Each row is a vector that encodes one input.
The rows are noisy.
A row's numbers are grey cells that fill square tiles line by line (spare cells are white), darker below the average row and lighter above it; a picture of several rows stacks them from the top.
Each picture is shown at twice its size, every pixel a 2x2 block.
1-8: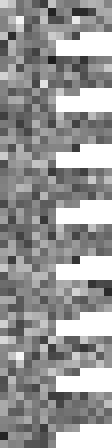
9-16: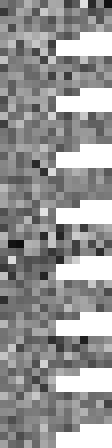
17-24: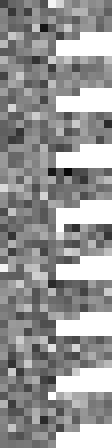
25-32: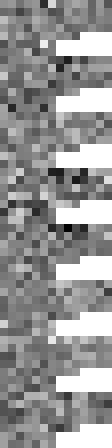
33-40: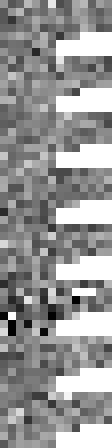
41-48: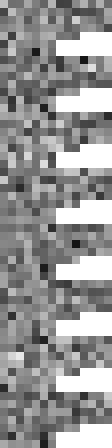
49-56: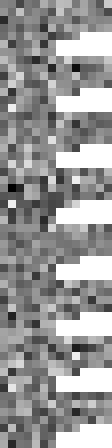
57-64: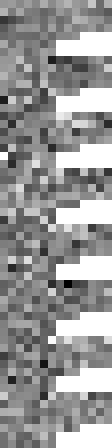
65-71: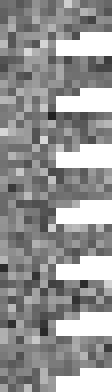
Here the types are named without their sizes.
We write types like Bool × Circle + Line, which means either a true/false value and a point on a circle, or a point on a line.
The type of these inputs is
(Bool × Bool × Bool + Unit) × Tree.
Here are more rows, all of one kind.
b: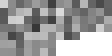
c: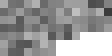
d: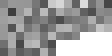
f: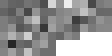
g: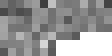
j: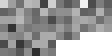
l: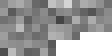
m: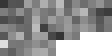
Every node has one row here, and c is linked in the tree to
b and j.
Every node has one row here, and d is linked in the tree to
j and l.
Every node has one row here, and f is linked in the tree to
b.
